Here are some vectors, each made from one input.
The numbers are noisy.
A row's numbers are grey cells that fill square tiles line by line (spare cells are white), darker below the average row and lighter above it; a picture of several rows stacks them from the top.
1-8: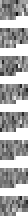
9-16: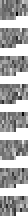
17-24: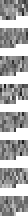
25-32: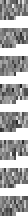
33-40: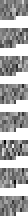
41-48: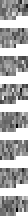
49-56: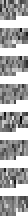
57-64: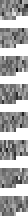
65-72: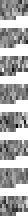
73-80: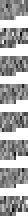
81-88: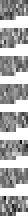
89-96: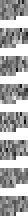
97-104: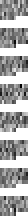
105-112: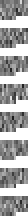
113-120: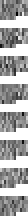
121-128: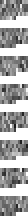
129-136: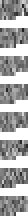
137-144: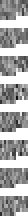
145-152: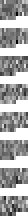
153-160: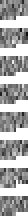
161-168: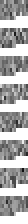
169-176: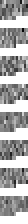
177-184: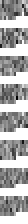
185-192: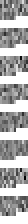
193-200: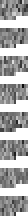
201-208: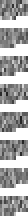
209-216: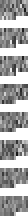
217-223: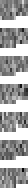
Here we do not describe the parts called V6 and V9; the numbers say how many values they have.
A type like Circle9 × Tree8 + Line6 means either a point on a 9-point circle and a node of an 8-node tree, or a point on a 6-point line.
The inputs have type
Bool × Bool × Bool × (Line4 × V9 + V6).
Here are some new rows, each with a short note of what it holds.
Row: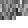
a point on a 4-point line, three true/false values and a value of V9
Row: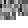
three true/false values and a value of V6
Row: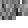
a point on a 4-point line, three true/false values and a value of V9
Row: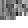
a point on a 4-point line, three true/false values and a value of V9
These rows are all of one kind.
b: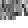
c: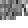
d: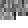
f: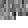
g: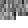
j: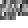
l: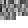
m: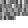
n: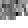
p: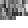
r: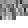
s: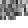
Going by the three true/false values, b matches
c, n and s.
